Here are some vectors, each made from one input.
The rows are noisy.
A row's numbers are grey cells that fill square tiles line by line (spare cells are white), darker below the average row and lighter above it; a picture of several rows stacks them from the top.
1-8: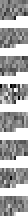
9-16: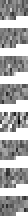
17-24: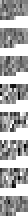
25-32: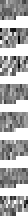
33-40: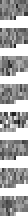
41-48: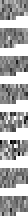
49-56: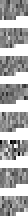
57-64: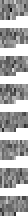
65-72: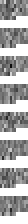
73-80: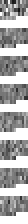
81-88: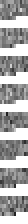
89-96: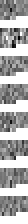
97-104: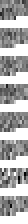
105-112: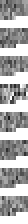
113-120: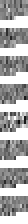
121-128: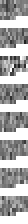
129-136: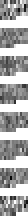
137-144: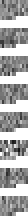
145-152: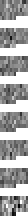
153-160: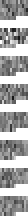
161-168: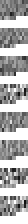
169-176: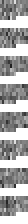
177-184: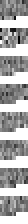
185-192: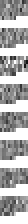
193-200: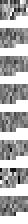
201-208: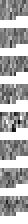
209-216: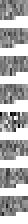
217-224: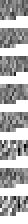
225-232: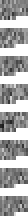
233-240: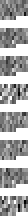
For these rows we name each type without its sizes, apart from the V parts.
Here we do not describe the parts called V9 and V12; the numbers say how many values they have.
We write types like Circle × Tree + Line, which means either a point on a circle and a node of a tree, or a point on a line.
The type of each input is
(Bool × Bool × Bool × Bool + V12) × Tree + V9.
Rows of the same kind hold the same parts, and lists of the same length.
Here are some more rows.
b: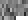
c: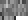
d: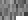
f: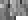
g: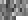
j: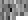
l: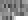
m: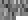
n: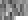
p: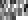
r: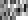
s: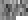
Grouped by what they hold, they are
b, c, d
f, g, j, l, m, n, s
p, r

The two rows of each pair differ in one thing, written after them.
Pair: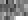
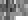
one of the four true/false values
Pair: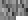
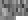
one of the four true/false values
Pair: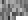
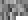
one of the four true/false values
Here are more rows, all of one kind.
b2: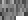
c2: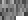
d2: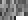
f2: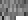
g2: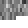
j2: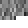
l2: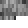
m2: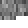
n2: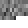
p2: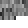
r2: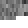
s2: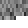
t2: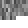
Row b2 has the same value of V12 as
c2, d2, p2 and t2.
